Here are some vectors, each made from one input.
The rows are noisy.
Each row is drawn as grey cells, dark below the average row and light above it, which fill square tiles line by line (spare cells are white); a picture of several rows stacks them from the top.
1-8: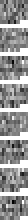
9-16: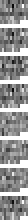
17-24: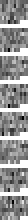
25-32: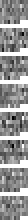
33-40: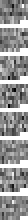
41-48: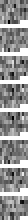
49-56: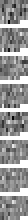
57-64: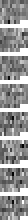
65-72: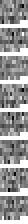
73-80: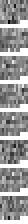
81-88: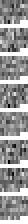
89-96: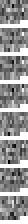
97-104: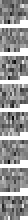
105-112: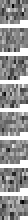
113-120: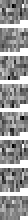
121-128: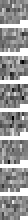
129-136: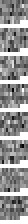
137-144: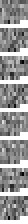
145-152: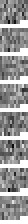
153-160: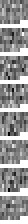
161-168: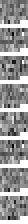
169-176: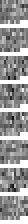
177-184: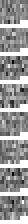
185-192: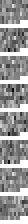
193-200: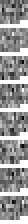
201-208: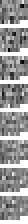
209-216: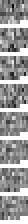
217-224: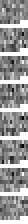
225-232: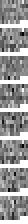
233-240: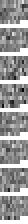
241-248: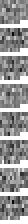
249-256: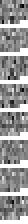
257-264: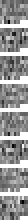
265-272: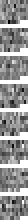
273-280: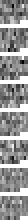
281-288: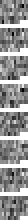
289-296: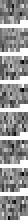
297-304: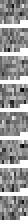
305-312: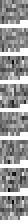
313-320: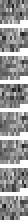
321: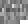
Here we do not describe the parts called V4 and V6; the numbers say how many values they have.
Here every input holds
a point on a 12-point line, together with either a point on a 12-point line, or four true/false values, a value of V4 and a value of V6.
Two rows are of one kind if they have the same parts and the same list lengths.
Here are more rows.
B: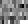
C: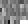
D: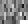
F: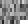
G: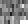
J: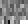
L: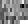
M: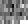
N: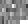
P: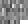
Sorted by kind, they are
B, D, F, L
C, G, J, M, N, P

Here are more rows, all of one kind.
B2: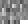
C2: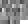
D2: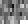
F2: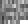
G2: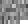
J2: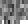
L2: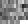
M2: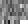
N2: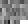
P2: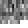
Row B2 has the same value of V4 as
D2 and M2.
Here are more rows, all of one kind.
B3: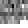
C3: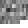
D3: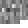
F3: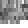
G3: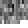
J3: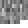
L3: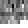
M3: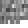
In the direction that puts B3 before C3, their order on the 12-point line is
L3, B3, G3, J3, D3, C3, M3, F3.
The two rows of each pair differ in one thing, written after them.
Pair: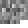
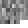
the value of V4
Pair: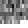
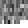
the place on the 12-point line
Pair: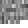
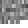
the value of V4
